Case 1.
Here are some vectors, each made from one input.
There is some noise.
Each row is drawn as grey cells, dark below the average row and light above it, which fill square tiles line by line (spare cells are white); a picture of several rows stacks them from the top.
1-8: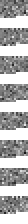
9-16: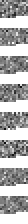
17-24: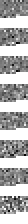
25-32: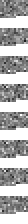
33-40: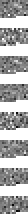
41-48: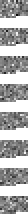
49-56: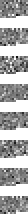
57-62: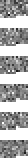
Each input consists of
four true/false values.
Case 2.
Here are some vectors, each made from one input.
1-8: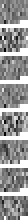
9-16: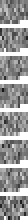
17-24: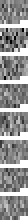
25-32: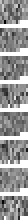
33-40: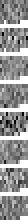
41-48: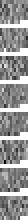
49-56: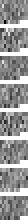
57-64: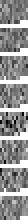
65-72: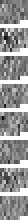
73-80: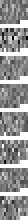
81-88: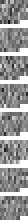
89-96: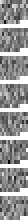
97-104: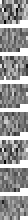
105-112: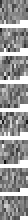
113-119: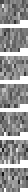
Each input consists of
either a fixed value, or four true/false values.
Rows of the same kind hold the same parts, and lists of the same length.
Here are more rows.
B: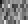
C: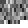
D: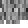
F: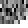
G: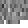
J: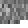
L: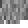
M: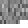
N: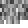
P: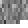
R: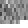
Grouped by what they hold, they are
B, C, D, G, J, L, M, N, P, R
F

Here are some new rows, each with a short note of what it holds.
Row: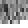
four true/false values
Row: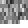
four true/false values
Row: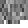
four true/false values
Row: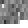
four true/false values
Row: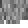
four true/false values
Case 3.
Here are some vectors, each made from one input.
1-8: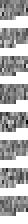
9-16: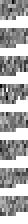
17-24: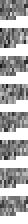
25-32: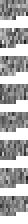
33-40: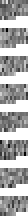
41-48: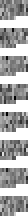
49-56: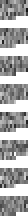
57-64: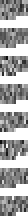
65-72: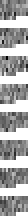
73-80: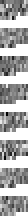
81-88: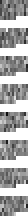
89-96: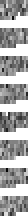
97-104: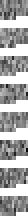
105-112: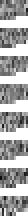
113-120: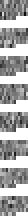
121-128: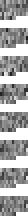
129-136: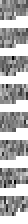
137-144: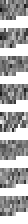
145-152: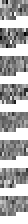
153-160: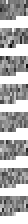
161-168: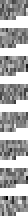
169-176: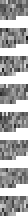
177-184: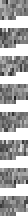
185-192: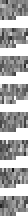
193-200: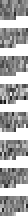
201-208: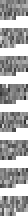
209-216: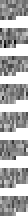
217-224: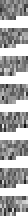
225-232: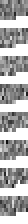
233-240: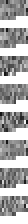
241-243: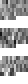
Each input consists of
either a fixed value, or three true/false values.
